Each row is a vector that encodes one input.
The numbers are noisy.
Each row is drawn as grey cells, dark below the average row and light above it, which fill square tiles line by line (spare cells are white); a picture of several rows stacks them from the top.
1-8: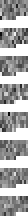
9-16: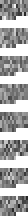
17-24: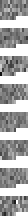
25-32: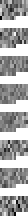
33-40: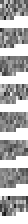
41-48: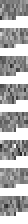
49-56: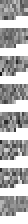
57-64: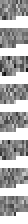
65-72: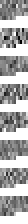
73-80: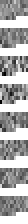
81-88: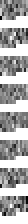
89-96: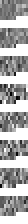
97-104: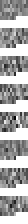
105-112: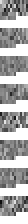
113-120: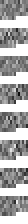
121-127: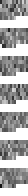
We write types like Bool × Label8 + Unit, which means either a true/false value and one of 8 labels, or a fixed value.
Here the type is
Label5 × Label5 + Label7.
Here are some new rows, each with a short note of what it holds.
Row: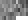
one of 7 labels
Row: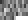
one of 7 labels
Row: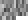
one of 7 labels
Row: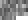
two labels (each one of 5)
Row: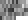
two labels (each one of 5)
